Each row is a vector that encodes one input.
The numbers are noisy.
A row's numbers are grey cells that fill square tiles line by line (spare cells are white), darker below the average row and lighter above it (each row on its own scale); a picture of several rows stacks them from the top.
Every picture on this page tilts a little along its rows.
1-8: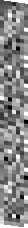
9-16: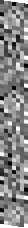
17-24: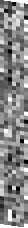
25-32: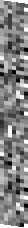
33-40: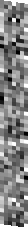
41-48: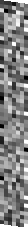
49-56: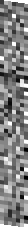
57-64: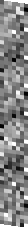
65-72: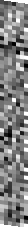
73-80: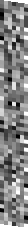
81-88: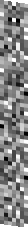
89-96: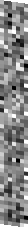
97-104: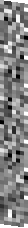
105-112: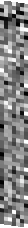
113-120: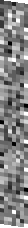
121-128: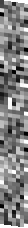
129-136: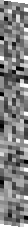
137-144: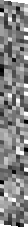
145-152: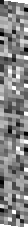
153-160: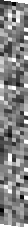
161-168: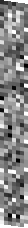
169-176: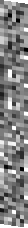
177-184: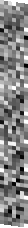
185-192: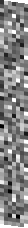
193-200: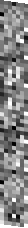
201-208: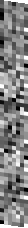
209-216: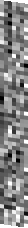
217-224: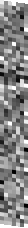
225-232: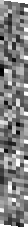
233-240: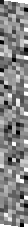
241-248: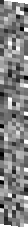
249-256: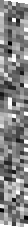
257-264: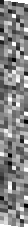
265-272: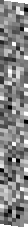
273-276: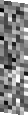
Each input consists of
a point on a 10-point line and a true/false value.
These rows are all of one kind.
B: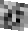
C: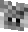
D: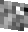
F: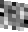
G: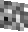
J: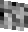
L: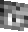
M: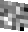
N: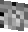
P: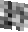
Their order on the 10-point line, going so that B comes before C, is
P, N, G, L, J, F, B, C, D, M.
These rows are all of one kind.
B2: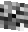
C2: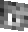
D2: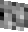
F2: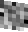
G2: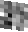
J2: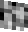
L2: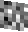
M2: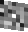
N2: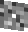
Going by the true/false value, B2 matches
G2 and L2.
